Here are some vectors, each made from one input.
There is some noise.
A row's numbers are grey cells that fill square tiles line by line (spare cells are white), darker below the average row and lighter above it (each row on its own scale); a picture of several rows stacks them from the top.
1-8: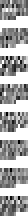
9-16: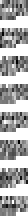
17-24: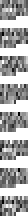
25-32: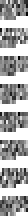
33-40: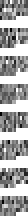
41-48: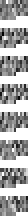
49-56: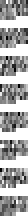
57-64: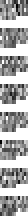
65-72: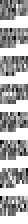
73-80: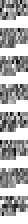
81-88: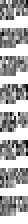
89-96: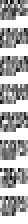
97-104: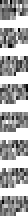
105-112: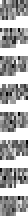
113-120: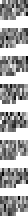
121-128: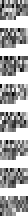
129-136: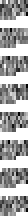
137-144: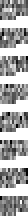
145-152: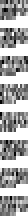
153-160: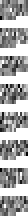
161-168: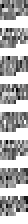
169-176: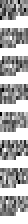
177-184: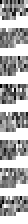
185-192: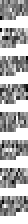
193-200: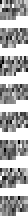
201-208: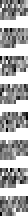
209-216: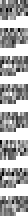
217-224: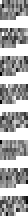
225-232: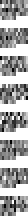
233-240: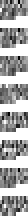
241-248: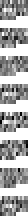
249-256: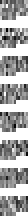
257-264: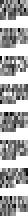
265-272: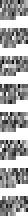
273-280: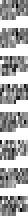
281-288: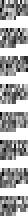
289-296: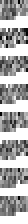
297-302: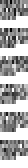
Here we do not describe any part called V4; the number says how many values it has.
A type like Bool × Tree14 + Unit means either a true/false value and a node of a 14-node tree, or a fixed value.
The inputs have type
Bool × Bool × Bool + Label11 × V4.
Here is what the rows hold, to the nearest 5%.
About 50% of them hold one of 11 labels and a value of V4. The rest hold three true/false values.
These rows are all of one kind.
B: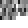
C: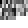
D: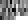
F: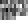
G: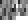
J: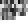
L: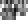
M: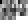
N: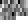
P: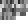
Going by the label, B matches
G, J, M and P.
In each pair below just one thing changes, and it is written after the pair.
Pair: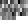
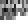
the label
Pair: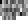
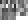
the label
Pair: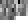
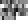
the value of V4
